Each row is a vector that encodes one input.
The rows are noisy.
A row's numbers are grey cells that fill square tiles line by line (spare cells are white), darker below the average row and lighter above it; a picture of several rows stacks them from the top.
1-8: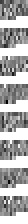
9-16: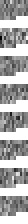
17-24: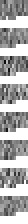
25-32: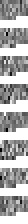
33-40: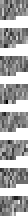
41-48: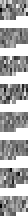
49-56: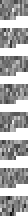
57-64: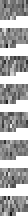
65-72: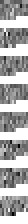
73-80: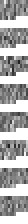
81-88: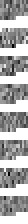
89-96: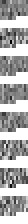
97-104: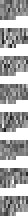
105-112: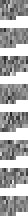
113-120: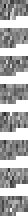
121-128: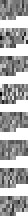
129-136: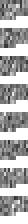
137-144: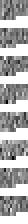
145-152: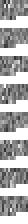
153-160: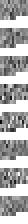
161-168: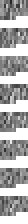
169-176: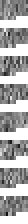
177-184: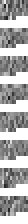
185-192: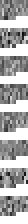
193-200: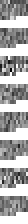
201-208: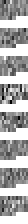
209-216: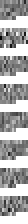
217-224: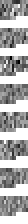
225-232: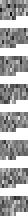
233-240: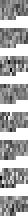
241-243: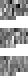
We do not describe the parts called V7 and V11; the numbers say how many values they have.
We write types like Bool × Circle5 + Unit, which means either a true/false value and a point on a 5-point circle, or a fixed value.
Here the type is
(Bool × Bool × Bool + Line4) × V7 × V11 + Label6.
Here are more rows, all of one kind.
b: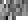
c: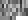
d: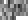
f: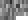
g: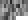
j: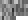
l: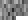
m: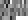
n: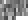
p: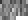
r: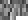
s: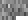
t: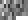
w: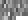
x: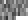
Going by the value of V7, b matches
d, n, t and x.
